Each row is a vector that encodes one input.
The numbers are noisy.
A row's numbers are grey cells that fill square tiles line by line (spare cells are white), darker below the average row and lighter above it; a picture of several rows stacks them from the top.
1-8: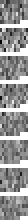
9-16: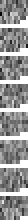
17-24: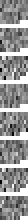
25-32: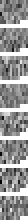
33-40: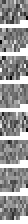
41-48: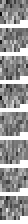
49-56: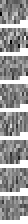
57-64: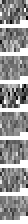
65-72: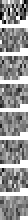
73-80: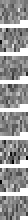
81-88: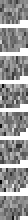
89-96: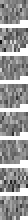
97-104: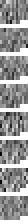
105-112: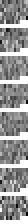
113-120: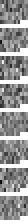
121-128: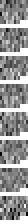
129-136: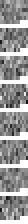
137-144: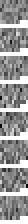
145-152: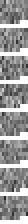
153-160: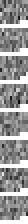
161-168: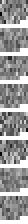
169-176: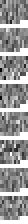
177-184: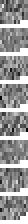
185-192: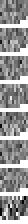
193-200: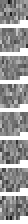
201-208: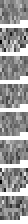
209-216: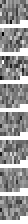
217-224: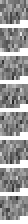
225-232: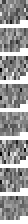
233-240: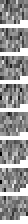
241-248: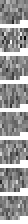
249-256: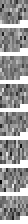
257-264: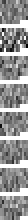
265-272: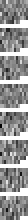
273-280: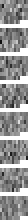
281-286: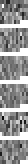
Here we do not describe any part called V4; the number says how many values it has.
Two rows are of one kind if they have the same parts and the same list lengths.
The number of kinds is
3.
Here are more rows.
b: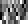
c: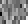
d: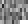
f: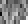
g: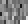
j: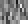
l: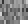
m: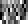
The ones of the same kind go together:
b, m
c, f, g
d, j, l

